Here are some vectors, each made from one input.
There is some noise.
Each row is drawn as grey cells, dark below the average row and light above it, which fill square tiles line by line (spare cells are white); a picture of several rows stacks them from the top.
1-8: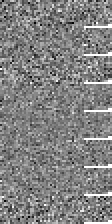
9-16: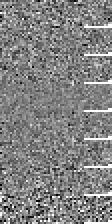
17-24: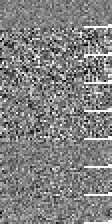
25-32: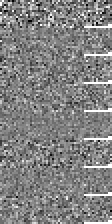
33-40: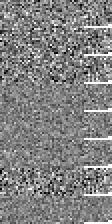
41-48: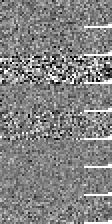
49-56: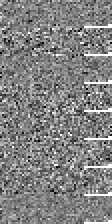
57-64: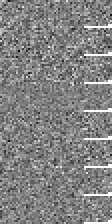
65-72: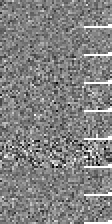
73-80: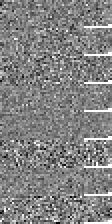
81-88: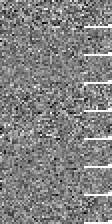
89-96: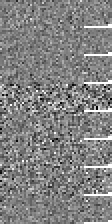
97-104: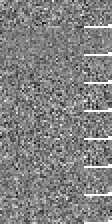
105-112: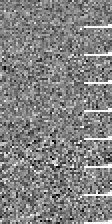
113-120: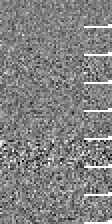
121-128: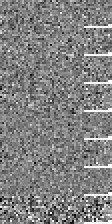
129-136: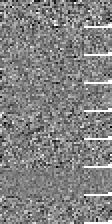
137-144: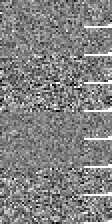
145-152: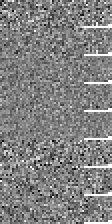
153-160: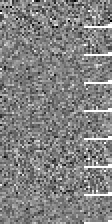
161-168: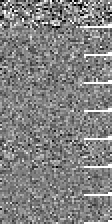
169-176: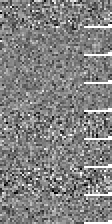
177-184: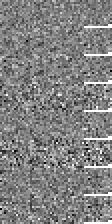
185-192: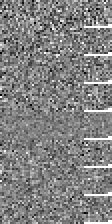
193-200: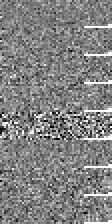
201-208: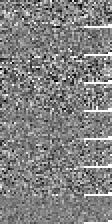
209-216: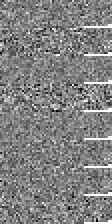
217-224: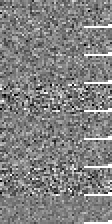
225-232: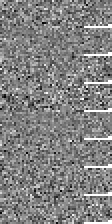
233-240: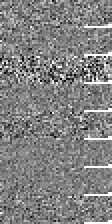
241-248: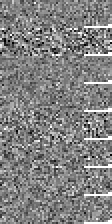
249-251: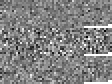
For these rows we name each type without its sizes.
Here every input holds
either a point on a circle, or a point on a line and a true/false value.
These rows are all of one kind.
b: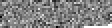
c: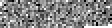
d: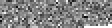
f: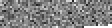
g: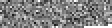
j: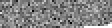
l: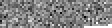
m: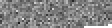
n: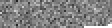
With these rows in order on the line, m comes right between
b and n.
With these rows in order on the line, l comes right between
b and d.
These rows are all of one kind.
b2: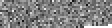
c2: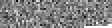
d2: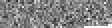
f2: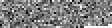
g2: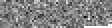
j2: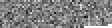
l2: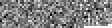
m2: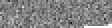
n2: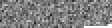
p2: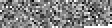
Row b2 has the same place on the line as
f2, j2, l2 and n2.
